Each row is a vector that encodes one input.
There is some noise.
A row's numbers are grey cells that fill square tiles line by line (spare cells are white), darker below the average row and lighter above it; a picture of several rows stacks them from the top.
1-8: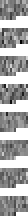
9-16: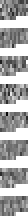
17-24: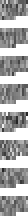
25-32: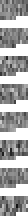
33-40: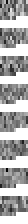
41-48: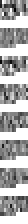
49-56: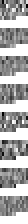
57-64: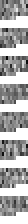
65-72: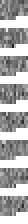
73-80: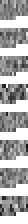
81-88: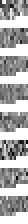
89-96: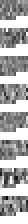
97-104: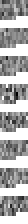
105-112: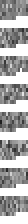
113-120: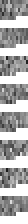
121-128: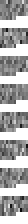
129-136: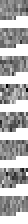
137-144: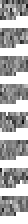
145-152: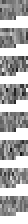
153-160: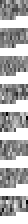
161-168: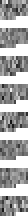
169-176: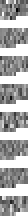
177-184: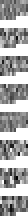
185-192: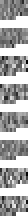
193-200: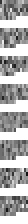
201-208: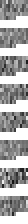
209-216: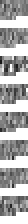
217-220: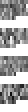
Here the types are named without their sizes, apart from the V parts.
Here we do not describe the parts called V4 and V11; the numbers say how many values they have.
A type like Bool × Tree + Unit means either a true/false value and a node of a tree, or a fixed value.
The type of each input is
Bool × Bool × Bool × Bool × (Unit + V4 × V11) + Label.
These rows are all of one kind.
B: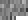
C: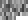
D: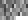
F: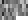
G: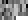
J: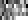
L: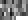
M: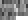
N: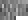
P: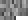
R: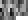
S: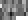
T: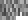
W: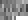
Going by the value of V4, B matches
F, S and T.
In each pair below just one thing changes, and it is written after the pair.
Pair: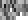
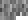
the value of V4
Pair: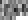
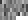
the value of V11
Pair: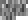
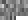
one of the four true/false values
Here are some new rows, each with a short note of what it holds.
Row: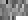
four true/false values
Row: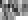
four true/false values, a value of V4 and a value of V11
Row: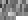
four true/false values
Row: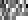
a label
